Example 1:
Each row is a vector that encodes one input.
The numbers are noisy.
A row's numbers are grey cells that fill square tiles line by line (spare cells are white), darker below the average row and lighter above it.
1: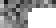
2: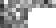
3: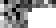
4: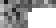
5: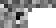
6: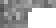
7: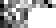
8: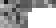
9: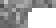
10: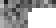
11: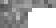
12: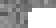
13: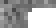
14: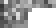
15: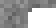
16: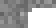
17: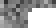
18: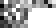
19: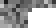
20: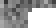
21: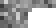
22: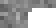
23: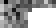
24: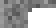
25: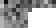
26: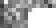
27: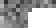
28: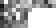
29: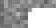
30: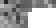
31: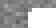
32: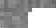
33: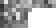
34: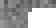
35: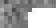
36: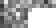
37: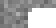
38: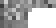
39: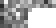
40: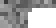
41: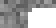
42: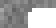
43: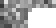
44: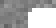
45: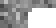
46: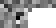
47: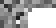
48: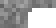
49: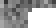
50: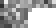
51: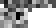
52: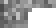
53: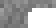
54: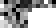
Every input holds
either a point on a 10-point circle, or a fixed value.
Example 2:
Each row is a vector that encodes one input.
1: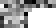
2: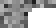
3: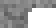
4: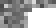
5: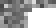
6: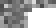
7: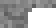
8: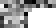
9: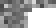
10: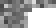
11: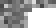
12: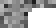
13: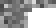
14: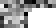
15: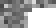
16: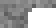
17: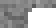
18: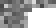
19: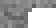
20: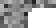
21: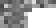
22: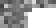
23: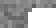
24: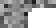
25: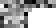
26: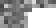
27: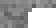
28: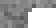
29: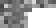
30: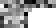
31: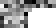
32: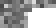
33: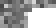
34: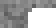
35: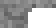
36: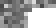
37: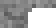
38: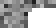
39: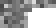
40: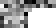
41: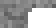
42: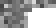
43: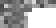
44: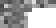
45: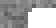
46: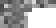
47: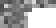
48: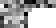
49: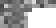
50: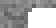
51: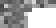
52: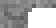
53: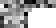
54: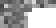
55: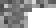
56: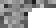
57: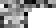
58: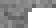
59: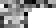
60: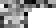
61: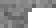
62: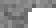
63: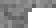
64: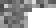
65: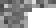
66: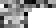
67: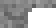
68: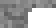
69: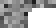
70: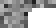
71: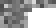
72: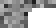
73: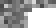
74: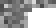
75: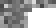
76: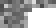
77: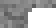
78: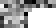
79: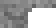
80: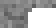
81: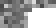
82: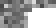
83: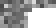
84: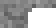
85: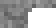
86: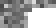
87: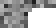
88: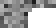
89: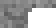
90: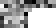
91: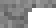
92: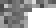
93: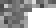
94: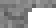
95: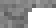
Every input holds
a point on a 4-point line.
